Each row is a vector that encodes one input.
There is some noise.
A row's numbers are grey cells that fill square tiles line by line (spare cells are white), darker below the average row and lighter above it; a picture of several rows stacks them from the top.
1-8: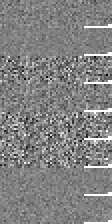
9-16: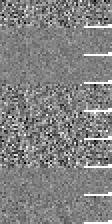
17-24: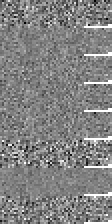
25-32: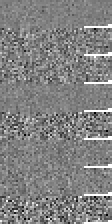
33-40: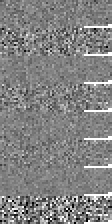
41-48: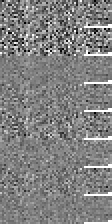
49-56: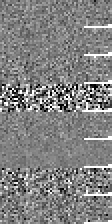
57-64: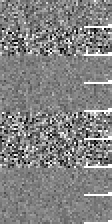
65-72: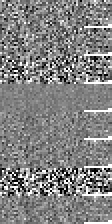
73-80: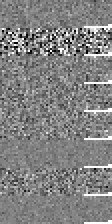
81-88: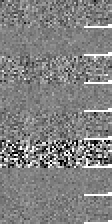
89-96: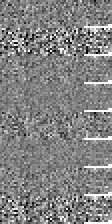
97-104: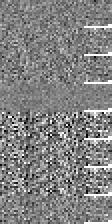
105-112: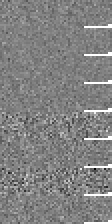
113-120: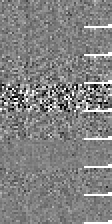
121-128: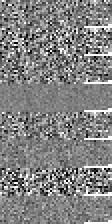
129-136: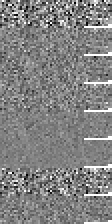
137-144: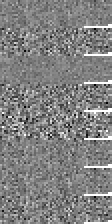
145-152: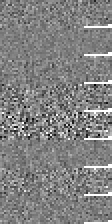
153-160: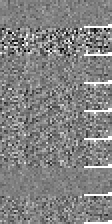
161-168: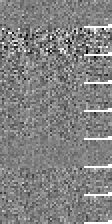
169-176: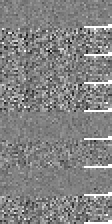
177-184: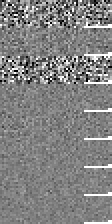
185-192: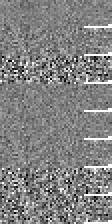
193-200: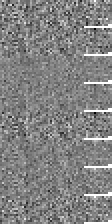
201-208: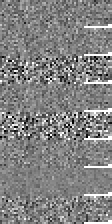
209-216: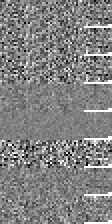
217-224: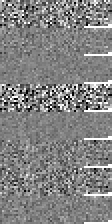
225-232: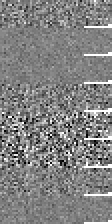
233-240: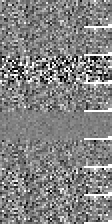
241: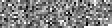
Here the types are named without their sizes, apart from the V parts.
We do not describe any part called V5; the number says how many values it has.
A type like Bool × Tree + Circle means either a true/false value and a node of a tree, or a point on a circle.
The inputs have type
(Circle + Unit) × List(V5) × Tree × Tree.
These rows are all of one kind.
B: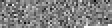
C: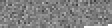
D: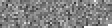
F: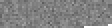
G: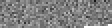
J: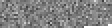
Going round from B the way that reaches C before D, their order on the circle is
B, J, F, G, C, D.
